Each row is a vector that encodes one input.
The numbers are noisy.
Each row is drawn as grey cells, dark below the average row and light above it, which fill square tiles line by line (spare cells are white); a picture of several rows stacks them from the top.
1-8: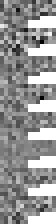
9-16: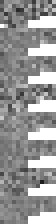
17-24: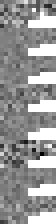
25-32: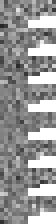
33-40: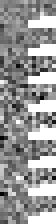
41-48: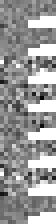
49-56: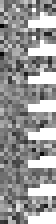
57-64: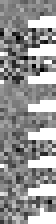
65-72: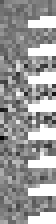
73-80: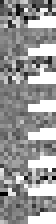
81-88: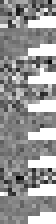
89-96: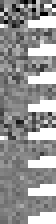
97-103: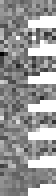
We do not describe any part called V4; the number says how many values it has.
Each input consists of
a value of V4, together with a list of up to three points on a 5-point line.
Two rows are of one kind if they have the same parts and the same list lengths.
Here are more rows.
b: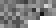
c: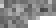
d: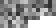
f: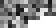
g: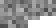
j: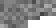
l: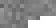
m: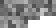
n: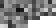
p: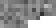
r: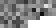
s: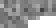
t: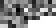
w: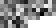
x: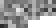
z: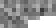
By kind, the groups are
b, f, n, p, r, w
c, s, z
d, l, t
g, j, m, x

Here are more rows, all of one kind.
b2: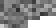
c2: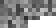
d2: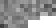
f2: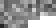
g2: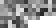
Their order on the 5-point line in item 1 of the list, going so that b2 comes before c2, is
b2, d2, g2, f2, c2.
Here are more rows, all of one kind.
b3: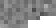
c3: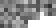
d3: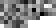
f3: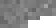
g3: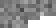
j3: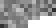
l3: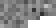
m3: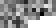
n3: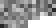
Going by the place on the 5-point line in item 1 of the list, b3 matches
f3, l3 and m3.
